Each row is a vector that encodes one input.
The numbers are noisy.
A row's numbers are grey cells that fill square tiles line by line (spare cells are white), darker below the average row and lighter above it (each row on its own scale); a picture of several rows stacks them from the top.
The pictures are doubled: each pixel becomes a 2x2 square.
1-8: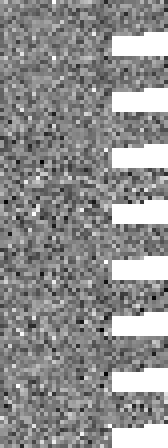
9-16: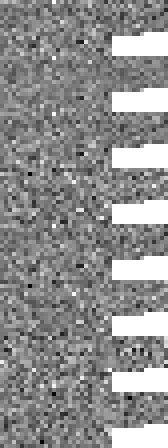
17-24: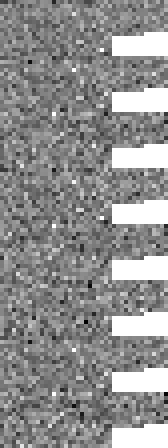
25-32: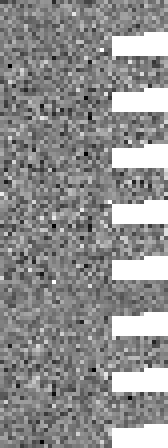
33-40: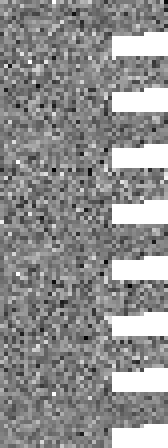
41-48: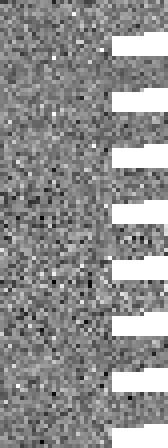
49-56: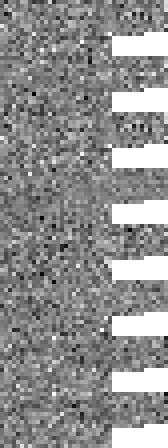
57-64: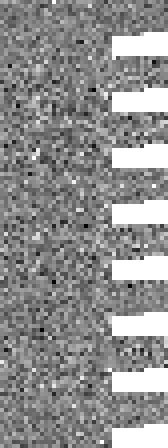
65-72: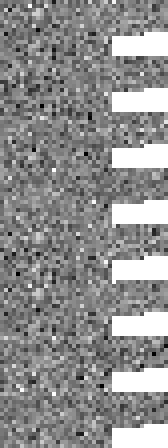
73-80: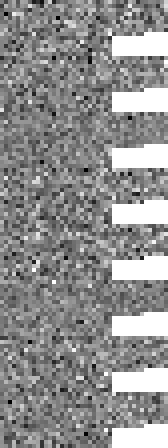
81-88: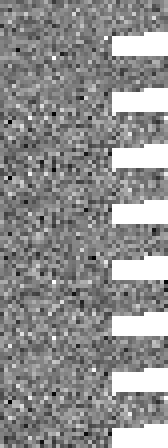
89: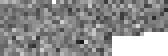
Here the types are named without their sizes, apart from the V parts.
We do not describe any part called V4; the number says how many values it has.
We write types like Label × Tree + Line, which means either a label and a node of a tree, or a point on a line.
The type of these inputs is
Bool × (Line + List(V4)).
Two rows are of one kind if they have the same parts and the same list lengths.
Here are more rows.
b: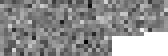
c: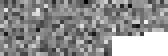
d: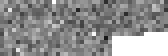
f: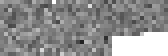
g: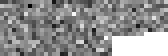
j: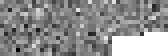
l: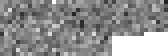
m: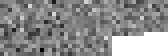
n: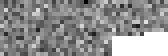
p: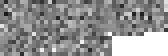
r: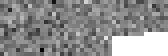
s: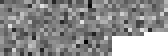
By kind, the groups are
b, g, j, m, r, s
c, n
d, f, l
p

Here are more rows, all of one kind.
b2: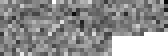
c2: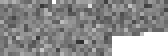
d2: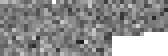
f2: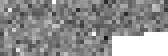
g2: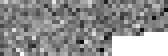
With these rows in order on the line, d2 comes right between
c2 and g2.
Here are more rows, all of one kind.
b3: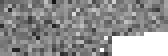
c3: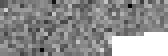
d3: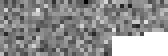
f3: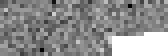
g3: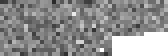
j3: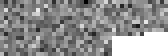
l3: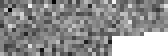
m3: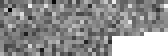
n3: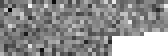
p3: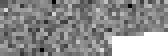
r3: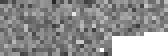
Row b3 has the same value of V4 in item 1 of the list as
g3 and r3.
